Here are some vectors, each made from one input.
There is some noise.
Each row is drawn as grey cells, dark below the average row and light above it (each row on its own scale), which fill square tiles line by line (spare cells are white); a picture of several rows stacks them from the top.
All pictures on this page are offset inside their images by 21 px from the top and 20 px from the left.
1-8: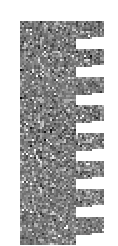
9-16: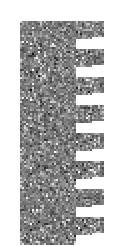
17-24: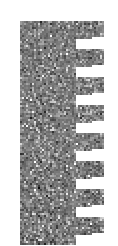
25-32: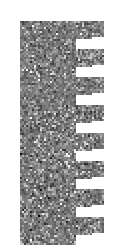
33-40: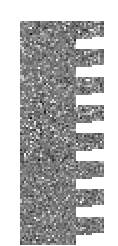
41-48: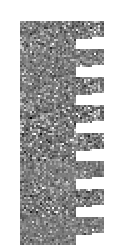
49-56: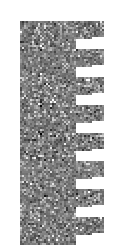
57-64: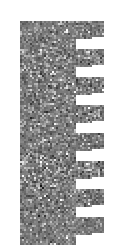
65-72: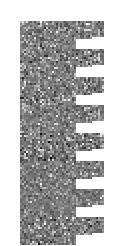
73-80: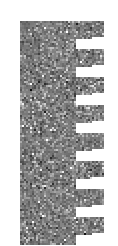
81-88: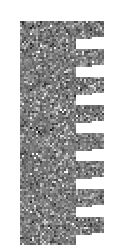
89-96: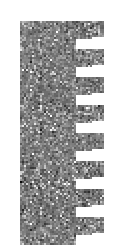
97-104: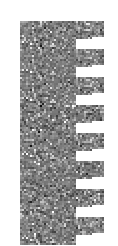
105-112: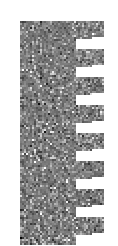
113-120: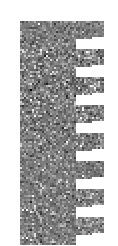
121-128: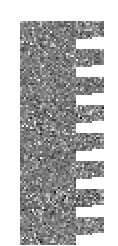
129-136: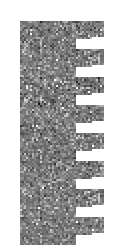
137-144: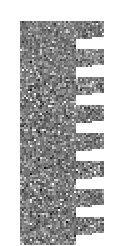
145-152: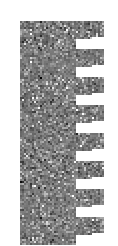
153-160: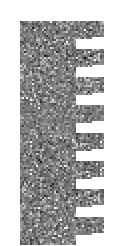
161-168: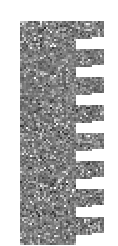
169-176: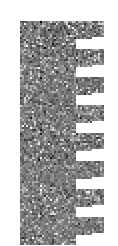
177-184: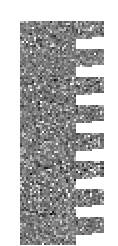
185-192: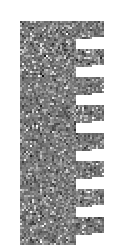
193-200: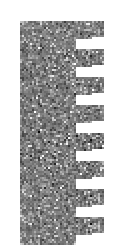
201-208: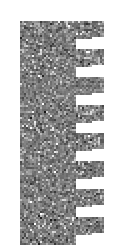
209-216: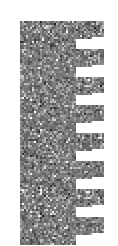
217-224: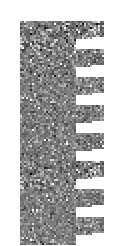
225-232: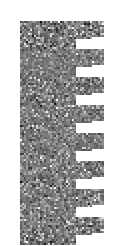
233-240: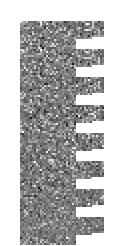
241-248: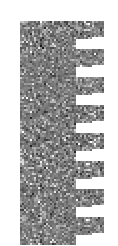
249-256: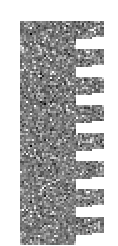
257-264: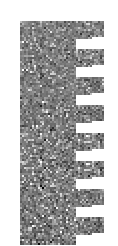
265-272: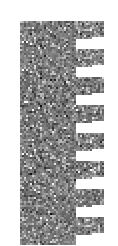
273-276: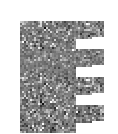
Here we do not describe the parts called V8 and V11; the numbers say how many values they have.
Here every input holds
either a point on a 9-point circle, a value of V8 and a value of V11, or a list of up to two points on a 6-point line.
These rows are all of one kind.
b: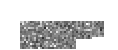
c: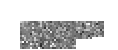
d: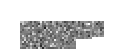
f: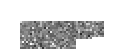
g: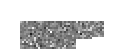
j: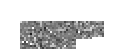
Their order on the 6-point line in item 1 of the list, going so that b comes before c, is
b, d, c, f, j, g.
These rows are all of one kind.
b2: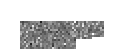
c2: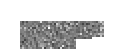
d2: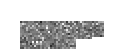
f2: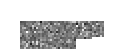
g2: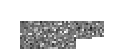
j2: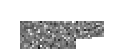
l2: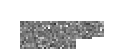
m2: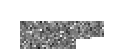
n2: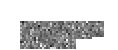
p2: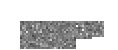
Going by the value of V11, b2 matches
f2 and p2.
